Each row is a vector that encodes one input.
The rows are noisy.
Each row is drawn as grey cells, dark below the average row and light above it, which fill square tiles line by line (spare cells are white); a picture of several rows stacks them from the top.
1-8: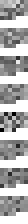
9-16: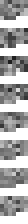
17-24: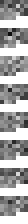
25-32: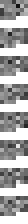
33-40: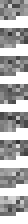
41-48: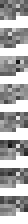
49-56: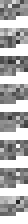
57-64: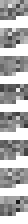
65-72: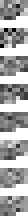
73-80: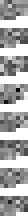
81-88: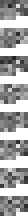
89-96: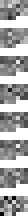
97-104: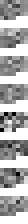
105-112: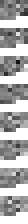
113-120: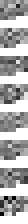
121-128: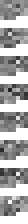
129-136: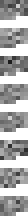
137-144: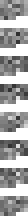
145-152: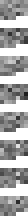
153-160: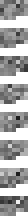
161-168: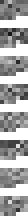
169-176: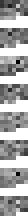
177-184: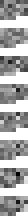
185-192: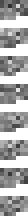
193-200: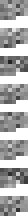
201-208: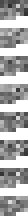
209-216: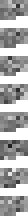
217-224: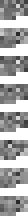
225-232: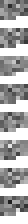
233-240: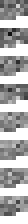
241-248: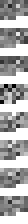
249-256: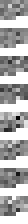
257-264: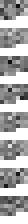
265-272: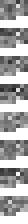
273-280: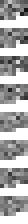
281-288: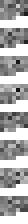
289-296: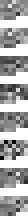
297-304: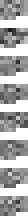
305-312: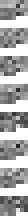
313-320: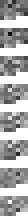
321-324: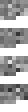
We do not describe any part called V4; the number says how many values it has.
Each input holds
a list of up to two items, each a true/false value and a value of V4.
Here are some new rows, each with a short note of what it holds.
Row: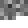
a list of one item
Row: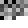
the empty list
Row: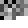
the empty list
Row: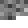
a list of one item
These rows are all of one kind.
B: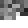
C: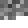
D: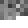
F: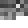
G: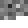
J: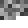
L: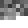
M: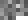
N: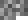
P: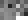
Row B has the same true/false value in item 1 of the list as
D, J, L and P.
